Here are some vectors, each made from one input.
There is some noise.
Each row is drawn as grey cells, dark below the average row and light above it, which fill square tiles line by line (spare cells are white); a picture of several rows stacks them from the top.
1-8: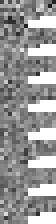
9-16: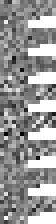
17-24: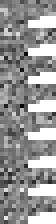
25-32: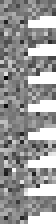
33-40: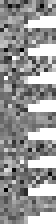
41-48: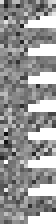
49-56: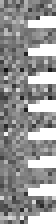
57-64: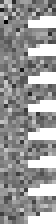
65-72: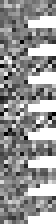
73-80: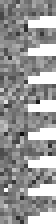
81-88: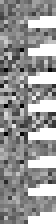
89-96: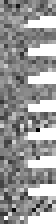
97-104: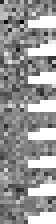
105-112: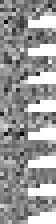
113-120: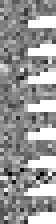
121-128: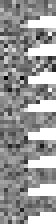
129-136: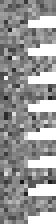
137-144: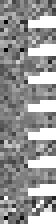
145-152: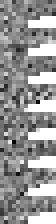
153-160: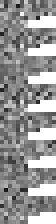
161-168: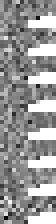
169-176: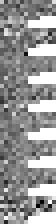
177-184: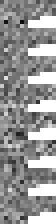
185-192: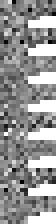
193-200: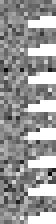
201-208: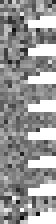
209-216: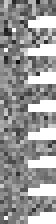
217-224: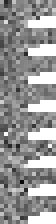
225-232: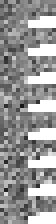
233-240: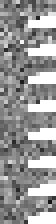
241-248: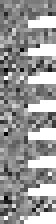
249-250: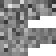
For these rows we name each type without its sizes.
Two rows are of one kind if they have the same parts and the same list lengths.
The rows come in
5 kinds.
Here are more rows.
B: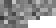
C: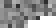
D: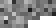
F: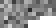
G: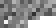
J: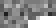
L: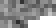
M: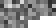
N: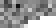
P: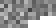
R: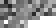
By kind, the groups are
B, G, J, R
C, L
D, F, P
M
N

